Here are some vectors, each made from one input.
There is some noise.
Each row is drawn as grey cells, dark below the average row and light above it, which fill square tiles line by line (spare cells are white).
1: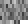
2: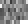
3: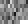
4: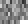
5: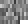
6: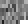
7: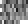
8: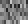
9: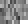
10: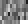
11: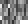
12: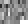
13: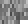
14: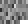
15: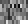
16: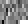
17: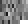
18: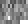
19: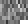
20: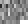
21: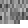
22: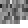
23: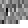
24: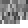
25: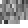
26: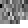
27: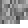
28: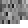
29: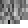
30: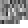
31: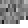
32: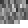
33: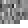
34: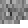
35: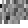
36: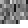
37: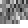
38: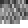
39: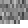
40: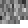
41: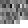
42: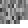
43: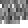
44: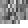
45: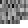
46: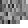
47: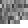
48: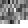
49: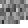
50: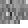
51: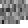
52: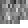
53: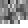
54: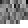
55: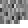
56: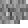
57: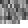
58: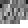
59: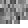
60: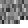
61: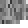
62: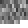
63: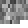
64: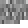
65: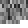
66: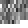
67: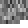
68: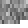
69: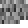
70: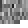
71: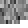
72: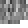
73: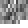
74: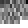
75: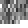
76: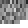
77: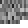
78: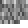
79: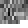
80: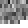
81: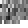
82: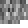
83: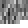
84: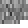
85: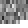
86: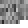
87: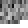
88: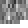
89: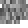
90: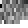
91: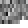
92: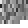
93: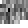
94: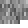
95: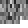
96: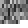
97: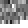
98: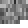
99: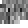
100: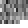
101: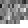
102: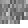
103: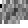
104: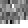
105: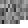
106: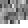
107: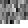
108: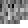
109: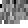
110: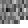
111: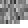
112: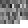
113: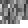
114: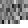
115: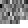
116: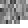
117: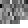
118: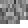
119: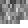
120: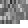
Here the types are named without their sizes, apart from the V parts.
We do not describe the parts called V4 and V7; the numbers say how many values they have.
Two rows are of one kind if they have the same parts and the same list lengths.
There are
2 kinds of row.
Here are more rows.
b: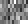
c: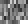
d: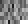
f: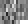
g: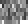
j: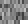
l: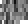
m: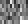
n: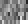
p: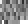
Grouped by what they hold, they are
b, c, f, g, l, m, n, p
d, j

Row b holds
a node of a tree, a true/false value and a value of V7.
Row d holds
a true/false value, a value of V4 and a value of V7.
